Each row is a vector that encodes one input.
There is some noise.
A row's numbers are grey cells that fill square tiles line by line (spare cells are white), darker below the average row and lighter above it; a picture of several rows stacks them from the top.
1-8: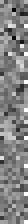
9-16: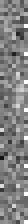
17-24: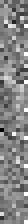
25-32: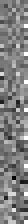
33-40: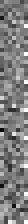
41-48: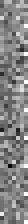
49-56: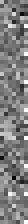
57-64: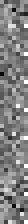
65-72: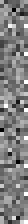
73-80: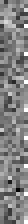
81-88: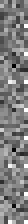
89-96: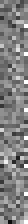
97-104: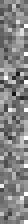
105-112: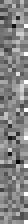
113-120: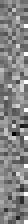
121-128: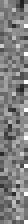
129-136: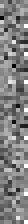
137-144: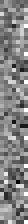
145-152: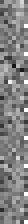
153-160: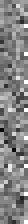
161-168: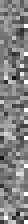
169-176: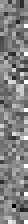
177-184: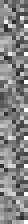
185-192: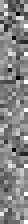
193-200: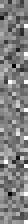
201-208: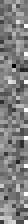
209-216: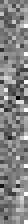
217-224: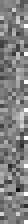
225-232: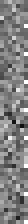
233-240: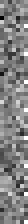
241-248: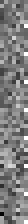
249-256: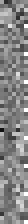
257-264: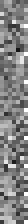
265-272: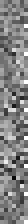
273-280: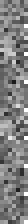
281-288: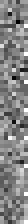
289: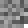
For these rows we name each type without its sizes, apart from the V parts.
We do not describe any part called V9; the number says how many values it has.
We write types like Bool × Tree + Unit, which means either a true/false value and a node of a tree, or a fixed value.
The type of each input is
Bool × Bool × Bool × Bool × List(V9) + List(Line).
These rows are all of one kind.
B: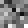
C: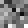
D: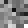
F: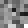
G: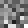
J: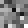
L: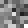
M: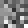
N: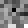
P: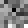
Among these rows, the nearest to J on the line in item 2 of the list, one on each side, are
F and N.
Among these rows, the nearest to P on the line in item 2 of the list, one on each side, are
D and M.
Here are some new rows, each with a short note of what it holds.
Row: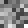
a list of one item
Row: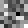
the empty list
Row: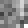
four true/false values, together with the empty list
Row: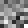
a list of one item
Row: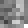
four true/false values, together with a list of two items
